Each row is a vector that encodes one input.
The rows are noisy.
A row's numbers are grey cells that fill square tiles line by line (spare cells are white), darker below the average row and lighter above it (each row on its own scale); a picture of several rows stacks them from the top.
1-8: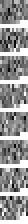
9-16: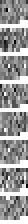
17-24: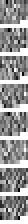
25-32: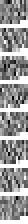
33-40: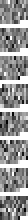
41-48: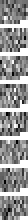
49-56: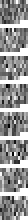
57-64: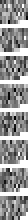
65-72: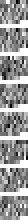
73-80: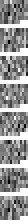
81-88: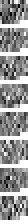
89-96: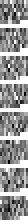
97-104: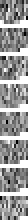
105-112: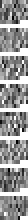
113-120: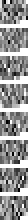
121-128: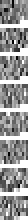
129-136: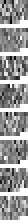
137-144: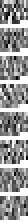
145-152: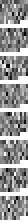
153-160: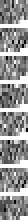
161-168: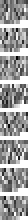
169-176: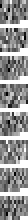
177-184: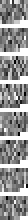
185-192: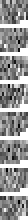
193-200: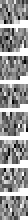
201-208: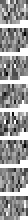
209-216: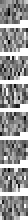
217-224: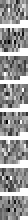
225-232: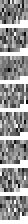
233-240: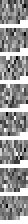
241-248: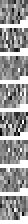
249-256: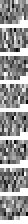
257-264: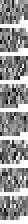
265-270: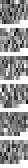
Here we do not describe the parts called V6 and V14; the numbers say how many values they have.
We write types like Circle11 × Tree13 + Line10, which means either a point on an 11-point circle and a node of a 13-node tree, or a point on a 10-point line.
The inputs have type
Bool × Bool × Bool × (Circle13 + V6) + V14.
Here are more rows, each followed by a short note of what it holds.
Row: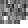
a value of V14
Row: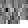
three true/false values and a value of V6
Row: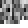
three true/false values and a value of V6
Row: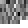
a value of V14
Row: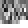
a point on a 13-point circle and three true/false values
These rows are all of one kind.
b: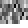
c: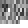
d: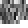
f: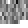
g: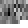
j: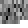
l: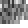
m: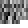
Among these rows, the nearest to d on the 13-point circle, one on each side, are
c and m.
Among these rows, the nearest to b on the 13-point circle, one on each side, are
c and f.
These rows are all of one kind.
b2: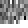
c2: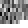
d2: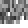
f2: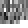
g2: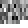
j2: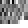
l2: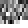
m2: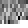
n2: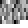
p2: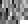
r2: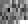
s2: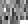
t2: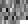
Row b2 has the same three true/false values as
g2, j2 and p2.
